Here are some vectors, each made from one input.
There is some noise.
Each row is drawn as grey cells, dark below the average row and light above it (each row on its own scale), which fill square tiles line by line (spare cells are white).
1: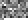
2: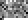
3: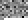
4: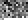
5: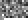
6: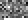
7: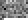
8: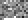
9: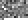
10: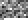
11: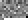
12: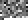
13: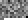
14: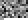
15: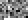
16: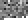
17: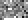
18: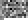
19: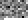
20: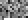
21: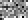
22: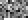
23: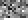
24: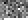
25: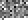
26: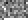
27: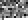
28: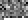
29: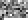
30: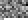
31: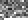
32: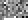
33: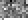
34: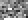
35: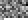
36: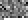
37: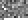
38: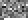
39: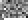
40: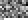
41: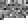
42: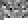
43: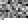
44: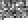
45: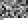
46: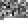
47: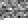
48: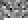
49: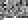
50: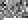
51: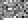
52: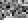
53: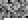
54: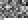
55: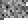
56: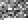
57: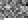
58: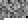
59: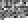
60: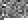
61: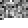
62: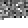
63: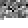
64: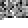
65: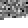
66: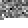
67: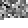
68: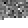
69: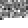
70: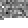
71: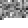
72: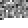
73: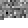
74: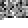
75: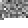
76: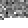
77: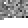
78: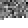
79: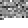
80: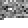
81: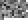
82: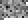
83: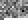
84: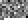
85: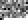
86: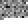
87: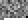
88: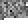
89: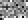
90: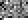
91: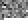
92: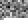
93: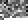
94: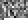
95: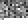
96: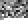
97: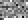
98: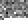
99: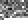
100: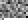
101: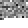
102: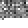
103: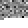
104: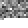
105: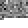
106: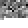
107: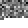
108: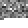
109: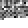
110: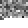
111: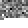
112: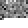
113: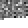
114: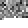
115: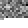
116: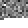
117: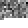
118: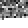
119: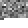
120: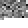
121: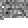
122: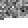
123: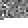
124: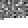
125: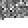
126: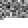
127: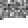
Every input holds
four true/false values, together with either a point on a 9-point circle, or a point on a 10-point line.
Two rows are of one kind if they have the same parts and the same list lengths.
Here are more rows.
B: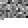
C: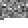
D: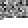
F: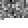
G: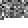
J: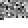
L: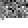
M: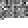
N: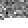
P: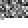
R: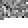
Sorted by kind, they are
B, C, D, G, J, P
F, L, M, N, R

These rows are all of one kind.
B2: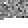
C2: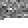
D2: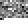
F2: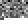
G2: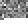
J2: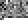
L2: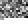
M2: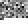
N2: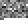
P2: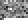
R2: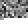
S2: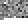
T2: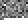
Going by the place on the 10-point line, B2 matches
P2 and S2.
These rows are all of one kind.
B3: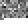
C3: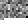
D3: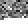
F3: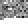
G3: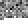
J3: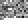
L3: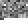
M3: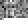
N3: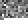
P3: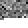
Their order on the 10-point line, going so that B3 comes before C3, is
L3, G3, N3, B3, M3, J3, F3, P3, C3, D3.
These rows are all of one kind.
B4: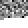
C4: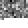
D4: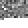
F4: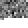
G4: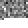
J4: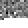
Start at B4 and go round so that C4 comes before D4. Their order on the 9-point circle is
B4, G4, J4, F4, C4, D4.
